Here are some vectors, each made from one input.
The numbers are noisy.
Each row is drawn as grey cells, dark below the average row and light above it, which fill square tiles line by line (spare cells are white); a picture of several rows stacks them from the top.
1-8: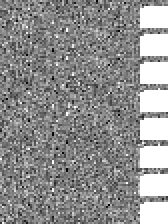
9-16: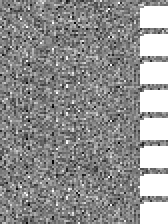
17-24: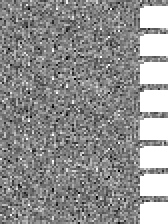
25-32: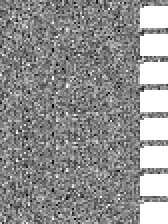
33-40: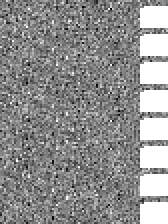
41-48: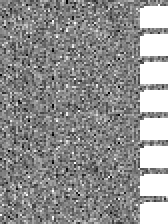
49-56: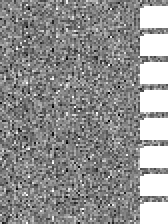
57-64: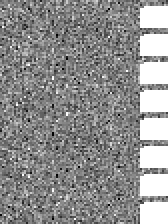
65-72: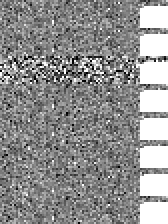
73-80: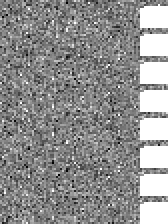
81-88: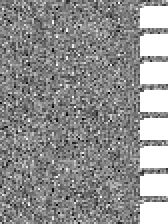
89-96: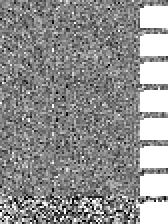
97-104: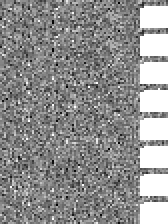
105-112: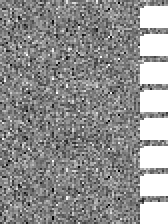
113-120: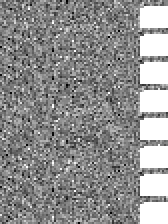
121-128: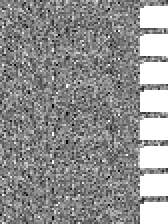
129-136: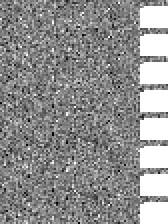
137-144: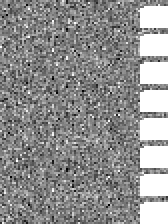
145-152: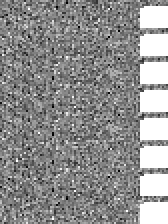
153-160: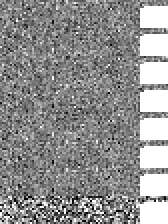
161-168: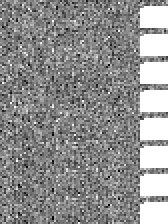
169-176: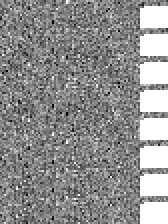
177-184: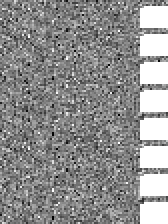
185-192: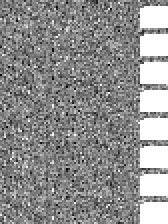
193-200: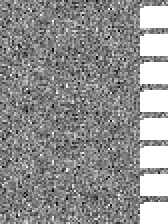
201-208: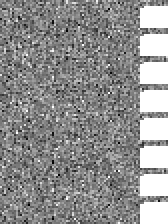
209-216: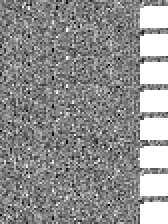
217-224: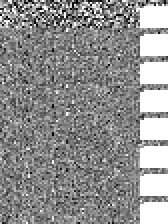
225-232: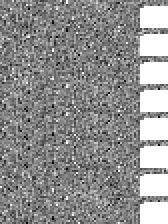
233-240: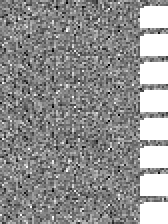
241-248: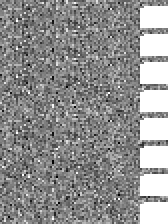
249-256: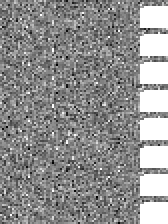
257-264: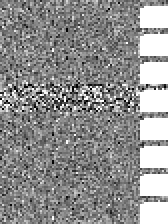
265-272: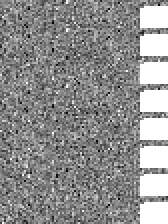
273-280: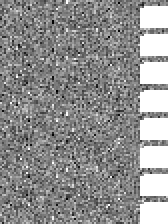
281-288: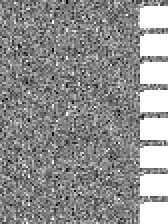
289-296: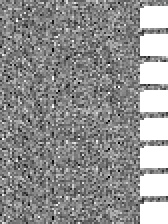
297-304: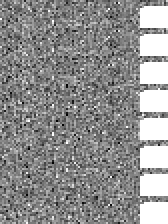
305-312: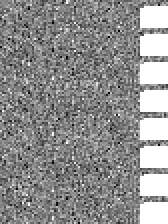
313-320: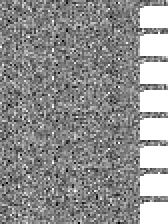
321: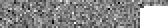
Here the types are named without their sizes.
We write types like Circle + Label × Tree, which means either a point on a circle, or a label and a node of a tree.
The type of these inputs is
List(Line).
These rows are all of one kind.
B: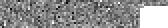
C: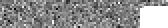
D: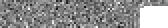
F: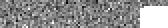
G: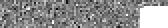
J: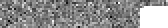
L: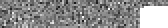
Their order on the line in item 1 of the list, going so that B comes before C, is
G, D, B, C, J, L, F.
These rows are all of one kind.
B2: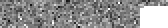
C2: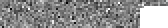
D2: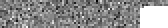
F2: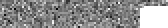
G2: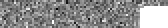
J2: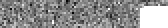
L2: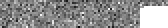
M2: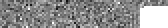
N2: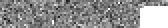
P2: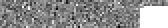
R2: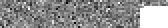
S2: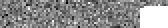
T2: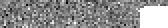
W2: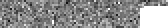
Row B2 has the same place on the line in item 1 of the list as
F2, J2, N2 and W2.
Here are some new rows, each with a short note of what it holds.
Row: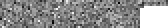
a list of one item
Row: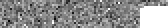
a list of two items
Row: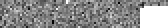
a list of one item
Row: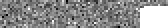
a list of two items
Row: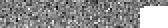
a list of two items
